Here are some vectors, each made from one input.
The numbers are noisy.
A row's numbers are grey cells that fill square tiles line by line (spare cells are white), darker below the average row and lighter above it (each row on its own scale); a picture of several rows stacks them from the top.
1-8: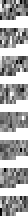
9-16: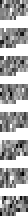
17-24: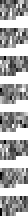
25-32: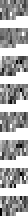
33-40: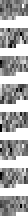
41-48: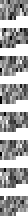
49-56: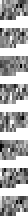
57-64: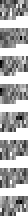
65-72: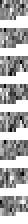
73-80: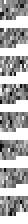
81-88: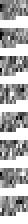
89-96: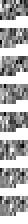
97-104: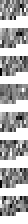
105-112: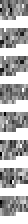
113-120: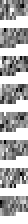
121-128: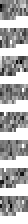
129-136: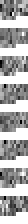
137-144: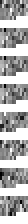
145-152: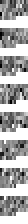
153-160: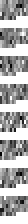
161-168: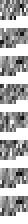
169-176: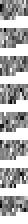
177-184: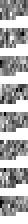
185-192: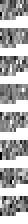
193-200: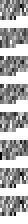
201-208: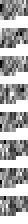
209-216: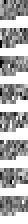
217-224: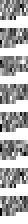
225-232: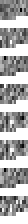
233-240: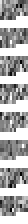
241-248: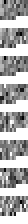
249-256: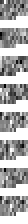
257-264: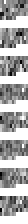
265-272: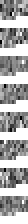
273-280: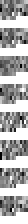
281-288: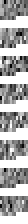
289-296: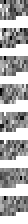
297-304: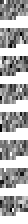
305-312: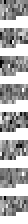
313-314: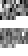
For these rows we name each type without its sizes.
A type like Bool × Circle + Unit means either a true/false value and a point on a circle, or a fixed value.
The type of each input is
Bool × Bool × Bool × Bool + Tree.
